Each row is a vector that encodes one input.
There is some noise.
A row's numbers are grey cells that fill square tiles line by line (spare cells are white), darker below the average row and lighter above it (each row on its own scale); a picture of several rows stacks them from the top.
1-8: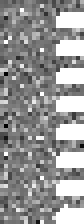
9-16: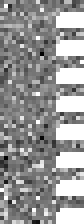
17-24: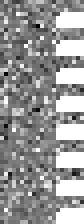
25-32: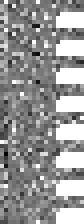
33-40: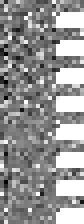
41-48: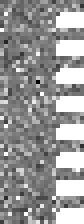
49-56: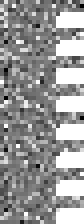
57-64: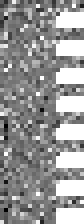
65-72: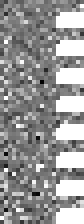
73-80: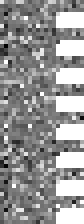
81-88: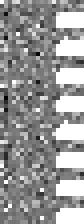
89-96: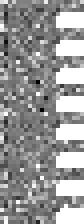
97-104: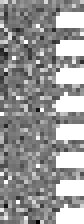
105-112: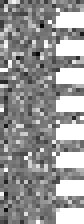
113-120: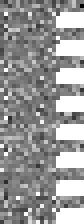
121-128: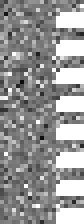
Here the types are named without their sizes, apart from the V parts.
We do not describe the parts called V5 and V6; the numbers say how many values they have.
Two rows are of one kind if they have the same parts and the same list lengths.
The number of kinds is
2.
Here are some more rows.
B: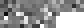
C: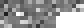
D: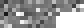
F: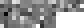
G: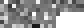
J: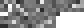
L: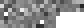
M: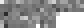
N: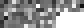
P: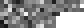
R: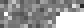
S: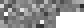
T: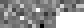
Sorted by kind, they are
B, C, D, F, M, T
G, J, L, N, P, R, S

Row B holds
a point on a line, a true/false value and a value of V6.
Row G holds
a value of V5 and a value of V6.
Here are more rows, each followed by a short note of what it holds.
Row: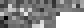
a value of V5 and a value of V6
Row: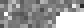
a value of V5 and a value of V6
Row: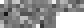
a point on a line, a true/false value and a value of V6
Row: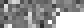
a point on a line, a true/false value and a value of V6
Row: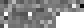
a value of V5 and a value of V6
